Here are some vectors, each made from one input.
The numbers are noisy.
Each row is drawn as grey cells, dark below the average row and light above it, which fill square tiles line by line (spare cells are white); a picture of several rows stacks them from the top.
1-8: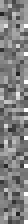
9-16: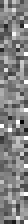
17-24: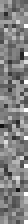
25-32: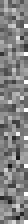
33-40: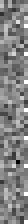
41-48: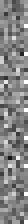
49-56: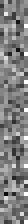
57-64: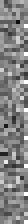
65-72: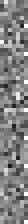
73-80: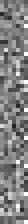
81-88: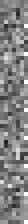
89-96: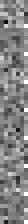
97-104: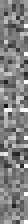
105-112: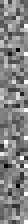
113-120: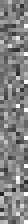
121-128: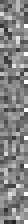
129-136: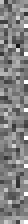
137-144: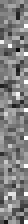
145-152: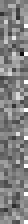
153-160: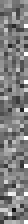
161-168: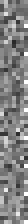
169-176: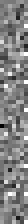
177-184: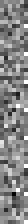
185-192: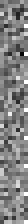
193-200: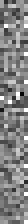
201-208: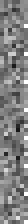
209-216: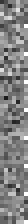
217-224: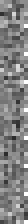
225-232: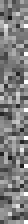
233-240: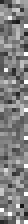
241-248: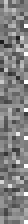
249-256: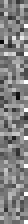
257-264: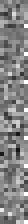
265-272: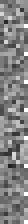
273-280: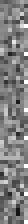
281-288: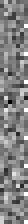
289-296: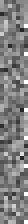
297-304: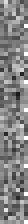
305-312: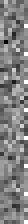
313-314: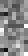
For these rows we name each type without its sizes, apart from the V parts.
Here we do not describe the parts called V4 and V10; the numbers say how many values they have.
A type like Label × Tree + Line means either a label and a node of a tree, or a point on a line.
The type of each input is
Bool × V4 + Line + V10.
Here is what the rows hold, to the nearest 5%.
About 30% of them hold a point on a line. About 30% of them hold a true/false value and a value of V4. The rest hold a value of V10.
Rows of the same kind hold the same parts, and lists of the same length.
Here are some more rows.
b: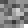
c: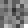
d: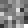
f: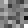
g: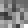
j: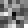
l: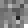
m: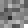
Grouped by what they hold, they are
b, d
c, g, l, m
f, j

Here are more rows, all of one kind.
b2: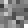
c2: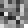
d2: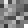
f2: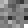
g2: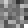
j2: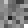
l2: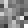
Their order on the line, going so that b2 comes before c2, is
l2, d2, b2, c2, g2, j2, f2.
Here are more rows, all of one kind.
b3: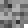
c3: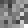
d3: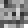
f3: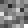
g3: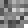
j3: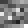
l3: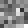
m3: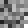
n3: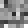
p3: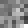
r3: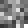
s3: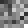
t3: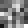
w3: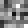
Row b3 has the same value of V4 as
c3, f3, s3 and w3.
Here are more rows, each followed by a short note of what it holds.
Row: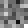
a point on a line
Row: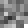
a point on a line
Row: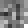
a value of V10
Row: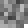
a point on a line
